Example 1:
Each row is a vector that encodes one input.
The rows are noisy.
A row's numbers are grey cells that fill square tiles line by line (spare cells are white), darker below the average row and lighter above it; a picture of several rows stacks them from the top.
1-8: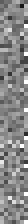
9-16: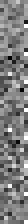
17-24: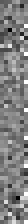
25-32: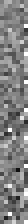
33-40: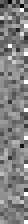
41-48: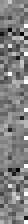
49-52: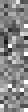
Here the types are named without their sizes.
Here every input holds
a point on a line and a true/false value.
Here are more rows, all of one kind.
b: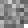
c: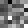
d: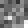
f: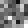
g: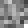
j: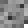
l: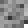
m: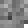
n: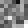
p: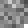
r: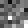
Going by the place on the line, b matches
d, g, n and p.
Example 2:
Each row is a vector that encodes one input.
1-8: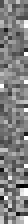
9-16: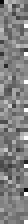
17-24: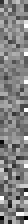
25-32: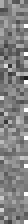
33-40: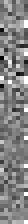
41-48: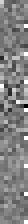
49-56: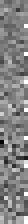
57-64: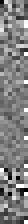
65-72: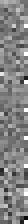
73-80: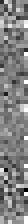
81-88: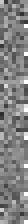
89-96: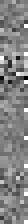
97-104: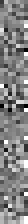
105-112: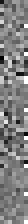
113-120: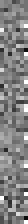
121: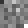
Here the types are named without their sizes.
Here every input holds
a label and four true/false values.
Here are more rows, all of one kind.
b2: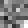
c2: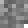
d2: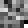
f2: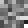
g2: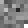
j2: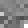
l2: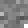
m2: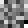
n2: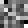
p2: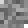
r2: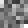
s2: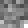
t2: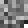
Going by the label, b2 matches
j2, l2 and p2.
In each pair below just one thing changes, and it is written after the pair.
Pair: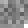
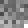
one of the four true/false values
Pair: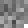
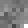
the label
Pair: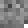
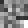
one of the four true/false values
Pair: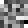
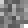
the label
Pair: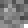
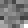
the label
